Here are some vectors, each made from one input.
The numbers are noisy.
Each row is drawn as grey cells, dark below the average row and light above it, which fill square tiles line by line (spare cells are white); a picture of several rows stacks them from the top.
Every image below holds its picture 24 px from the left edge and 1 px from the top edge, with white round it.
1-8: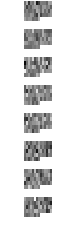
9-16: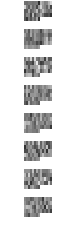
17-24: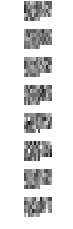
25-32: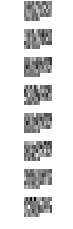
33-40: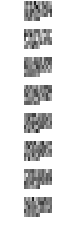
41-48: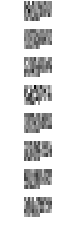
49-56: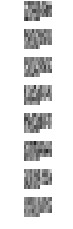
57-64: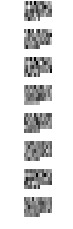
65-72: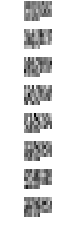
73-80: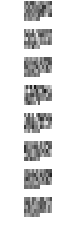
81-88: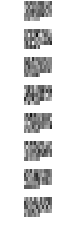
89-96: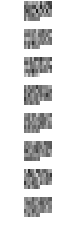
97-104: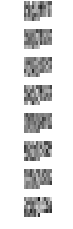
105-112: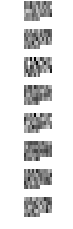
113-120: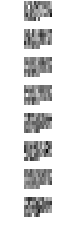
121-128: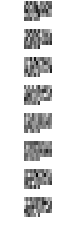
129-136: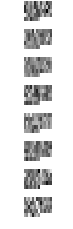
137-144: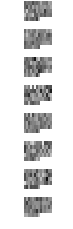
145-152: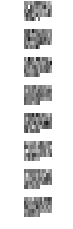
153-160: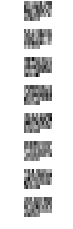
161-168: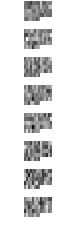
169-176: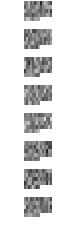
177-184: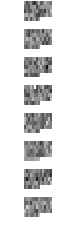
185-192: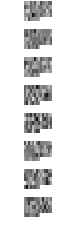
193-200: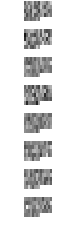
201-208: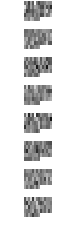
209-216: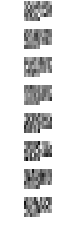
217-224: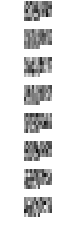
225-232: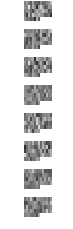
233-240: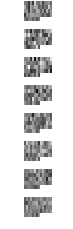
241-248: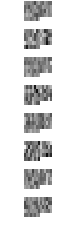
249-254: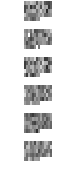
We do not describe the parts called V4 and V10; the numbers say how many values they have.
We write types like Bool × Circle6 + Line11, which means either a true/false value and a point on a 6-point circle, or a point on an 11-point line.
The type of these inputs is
Bool × Circle6 + Line5 + Line6 + V4 × V10.
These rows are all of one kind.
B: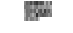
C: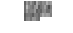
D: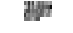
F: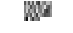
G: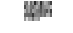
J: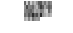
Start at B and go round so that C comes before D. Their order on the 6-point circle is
B, G, F, C, D, J.
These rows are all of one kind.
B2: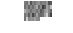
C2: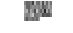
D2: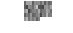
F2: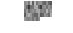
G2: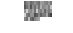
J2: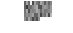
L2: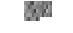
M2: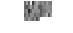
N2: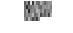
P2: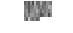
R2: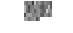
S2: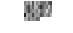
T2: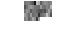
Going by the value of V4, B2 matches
G2 and P2.
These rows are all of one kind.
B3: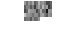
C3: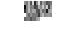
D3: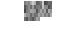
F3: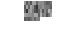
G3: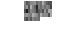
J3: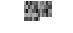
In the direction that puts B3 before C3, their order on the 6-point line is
J3, B3, C3, F3, G3, D3.
